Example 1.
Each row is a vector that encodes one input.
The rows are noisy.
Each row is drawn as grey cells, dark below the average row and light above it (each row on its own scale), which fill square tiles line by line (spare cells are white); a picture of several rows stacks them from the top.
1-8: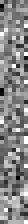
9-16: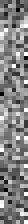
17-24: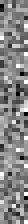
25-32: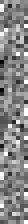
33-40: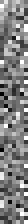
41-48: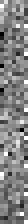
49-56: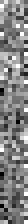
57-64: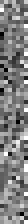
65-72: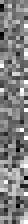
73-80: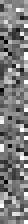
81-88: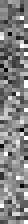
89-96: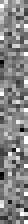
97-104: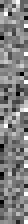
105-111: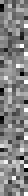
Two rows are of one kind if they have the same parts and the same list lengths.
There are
2 kinds of row.
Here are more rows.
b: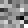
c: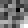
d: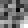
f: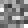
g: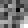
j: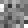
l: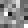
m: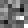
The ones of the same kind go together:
b, f, j, l, m
c, d, g

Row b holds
four true/false values.
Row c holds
a fixed value.
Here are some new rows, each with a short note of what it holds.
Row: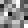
four true/false values
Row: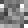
four true/false values
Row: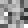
four true/false values
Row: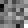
four true/false values
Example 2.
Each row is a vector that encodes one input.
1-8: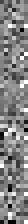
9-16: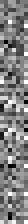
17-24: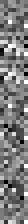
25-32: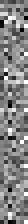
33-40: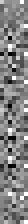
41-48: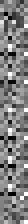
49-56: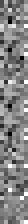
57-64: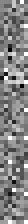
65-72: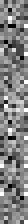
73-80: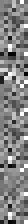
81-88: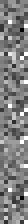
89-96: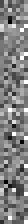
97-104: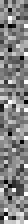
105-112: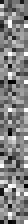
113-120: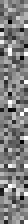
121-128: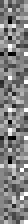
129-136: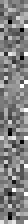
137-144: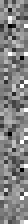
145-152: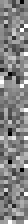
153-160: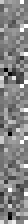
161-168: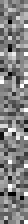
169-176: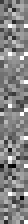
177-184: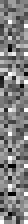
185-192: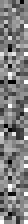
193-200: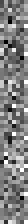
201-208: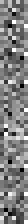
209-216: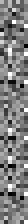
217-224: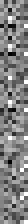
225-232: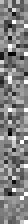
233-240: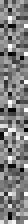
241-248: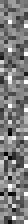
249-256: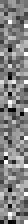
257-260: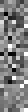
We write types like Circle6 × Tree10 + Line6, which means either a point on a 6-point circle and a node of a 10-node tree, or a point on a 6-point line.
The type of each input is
Bool × Bool × Bool × Bool.
